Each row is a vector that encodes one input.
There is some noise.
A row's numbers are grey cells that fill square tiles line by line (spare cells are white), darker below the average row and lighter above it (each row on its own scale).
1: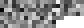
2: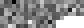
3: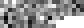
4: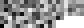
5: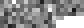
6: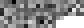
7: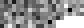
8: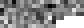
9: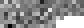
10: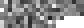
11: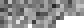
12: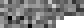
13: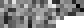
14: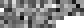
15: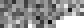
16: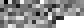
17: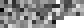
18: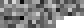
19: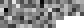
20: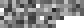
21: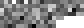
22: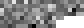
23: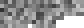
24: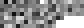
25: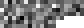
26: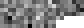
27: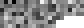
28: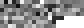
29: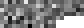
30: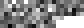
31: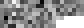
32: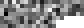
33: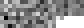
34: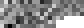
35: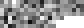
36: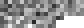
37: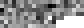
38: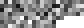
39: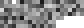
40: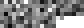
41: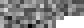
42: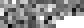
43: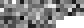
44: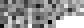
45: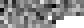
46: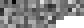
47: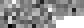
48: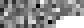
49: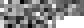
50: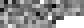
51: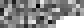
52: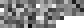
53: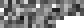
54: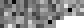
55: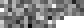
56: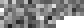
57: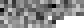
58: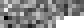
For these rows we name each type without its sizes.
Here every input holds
either a point on a line, or three true/false values.
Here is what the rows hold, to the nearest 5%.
About 45% of them hold a point on a line. The rest hold three true/false values.
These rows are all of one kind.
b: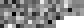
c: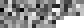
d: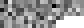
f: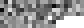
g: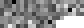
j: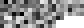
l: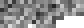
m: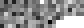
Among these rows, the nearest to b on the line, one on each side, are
g and m.
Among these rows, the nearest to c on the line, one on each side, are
f and l.
